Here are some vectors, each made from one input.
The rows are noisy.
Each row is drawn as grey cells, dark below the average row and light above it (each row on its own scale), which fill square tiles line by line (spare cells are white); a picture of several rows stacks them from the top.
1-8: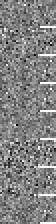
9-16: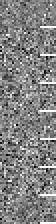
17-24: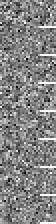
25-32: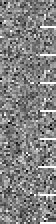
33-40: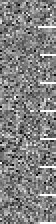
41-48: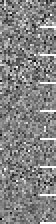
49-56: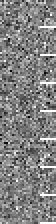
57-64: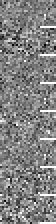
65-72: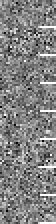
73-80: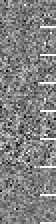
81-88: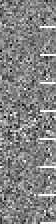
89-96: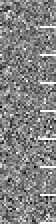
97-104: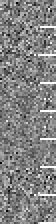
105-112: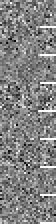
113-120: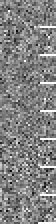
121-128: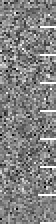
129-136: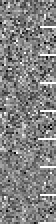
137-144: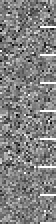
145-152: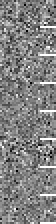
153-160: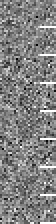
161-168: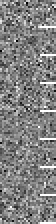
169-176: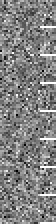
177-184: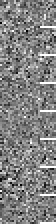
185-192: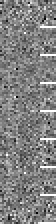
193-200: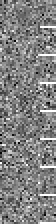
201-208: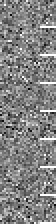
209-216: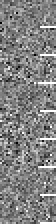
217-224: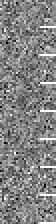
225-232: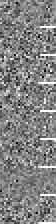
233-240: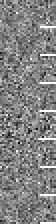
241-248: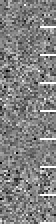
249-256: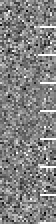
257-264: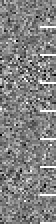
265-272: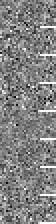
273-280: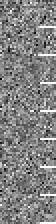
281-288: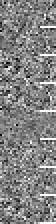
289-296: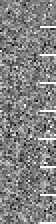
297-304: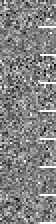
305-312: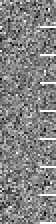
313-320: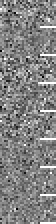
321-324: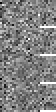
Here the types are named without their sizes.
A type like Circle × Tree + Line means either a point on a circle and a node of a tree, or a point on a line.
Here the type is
(Label + Line) × Line + Tree.
